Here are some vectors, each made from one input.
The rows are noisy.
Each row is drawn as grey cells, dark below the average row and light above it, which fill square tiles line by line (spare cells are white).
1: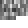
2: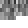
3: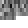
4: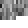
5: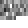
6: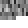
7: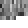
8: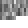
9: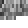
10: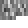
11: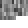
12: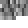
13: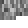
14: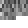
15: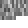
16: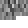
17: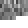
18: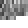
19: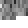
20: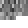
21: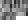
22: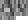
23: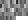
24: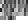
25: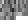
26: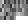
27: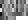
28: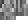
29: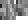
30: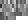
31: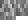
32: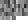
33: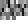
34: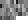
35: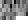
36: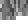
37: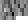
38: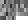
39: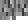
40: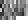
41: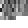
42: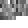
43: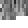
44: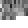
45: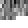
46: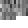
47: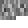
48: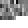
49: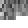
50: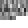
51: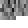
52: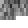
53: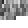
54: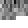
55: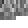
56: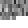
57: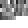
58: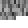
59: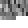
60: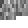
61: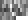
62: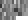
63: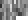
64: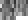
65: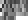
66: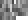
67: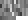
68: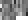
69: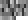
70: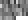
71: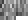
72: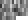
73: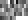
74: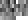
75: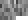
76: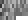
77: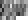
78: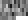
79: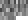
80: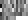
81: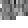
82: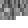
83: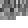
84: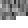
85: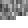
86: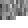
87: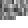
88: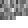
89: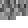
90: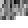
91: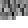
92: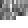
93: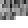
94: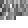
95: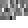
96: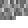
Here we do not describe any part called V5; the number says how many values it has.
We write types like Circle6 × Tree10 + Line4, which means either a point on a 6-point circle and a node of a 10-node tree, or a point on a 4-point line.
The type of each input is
Bool × (Line4 + V5).
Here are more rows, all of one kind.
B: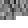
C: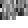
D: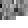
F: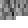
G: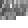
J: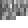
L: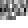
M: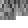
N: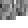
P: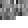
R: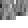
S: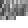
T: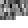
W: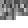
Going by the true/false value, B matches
F, M, T and W.
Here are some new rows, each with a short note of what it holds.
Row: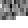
a point on a 4-point line and a true/false value
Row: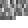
a point on a 4-point line and a true/false value
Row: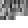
a true/false value and a value of V5
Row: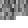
a true/false value and a value of V5
